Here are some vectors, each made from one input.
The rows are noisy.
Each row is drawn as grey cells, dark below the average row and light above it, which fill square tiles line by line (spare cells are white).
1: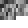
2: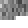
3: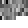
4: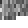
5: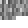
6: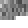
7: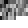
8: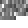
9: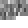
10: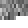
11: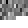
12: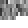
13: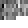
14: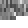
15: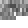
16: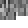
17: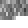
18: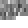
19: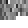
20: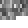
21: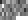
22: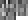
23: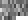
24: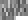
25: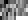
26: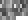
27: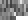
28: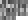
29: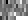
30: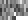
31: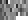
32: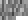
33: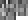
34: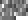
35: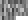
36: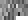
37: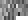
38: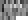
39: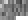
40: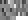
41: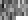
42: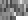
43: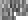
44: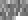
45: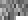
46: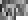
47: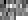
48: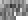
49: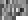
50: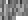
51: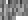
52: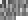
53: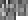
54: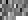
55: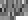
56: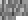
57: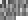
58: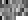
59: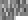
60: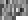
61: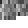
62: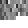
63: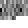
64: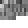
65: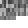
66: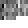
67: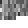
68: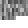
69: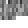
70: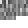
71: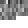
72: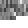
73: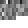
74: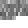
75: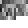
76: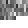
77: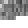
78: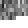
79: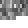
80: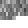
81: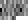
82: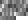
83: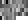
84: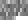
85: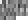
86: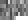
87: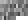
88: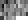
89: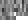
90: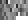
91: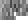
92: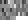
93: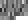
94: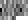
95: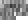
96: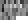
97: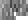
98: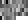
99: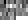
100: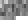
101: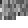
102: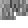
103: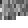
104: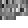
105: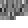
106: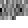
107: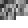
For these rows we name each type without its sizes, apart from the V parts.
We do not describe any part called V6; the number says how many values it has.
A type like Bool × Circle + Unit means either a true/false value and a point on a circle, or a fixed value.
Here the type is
(Line + Tree) × V6.
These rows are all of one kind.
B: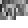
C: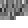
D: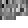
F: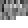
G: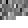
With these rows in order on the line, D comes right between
B and G.
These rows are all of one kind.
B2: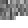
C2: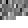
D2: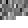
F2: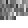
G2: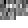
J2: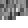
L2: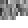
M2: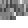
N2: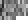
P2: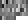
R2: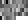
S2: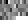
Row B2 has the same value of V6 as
L2 and S2.
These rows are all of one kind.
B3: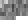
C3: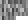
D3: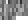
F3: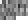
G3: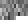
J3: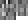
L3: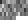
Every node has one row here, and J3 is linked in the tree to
L3.
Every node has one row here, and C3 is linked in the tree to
G3.
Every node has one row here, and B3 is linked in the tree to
D3 and F3.
